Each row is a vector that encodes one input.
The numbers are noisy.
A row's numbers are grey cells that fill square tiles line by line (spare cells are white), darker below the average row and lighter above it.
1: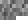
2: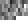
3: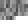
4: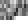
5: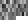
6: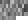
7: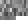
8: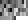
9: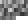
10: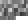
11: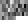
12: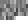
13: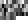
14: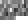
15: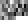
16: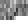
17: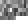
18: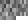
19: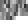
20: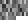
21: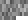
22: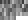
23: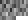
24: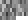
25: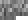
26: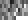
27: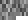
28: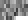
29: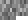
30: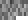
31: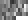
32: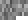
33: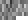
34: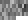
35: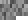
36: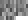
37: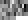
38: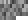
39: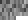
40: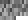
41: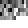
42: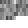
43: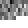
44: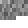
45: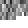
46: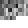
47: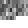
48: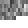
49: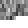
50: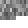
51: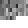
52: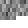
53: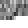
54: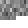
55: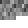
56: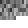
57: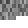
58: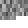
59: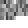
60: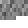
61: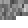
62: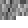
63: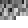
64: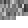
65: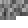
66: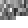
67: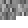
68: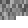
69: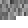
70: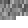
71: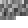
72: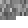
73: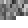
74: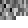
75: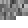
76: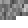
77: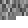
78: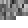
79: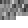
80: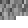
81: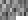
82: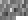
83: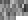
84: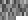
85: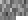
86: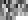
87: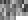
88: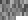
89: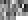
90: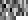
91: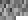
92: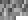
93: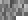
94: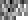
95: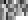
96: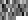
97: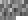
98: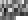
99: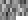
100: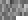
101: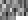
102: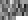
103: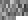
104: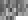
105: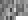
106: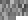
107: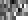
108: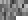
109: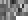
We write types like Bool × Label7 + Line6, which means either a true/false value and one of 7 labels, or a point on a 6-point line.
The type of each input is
Line5 + Line7 + Line9.
